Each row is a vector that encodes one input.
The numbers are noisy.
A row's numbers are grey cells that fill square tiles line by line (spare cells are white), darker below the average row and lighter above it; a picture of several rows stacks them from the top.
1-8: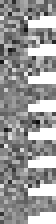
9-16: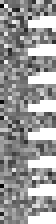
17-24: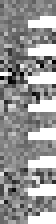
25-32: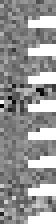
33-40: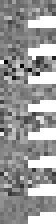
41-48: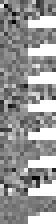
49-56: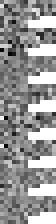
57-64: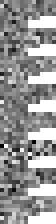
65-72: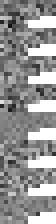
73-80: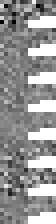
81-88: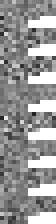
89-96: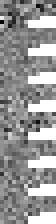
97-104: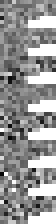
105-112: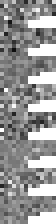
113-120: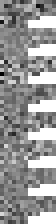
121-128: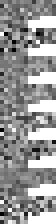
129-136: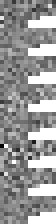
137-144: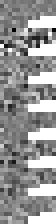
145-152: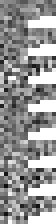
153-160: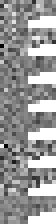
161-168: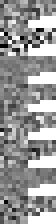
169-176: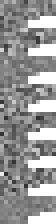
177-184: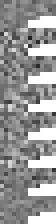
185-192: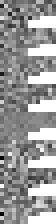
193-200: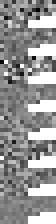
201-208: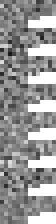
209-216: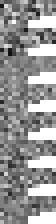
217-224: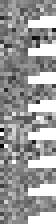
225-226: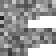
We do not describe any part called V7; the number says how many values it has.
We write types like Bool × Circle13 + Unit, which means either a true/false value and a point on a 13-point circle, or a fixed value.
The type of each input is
(Bool × Line5 + V7) × Line6.
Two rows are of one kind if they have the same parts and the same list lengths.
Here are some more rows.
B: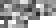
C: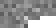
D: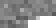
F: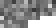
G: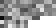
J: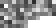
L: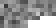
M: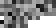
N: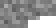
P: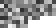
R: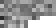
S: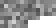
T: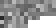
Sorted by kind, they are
B, D, N, R, S, T
C, F, G, J, L, M, P

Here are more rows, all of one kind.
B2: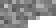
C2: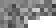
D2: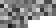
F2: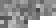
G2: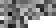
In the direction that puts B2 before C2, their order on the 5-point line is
D2, F2, G2, B2, C2.
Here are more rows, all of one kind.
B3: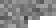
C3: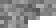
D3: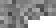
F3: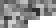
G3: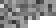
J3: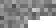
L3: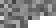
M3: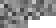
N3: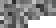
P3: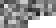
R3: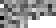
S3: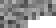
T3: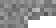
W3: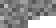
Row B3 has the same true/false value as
J3, M3, T3 and W3.
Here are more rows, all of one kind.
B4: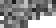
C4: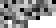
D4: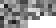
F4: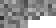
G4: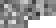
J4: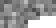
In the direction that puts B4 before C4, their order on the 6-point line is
B4, J4, F4, D4, C4, G4.
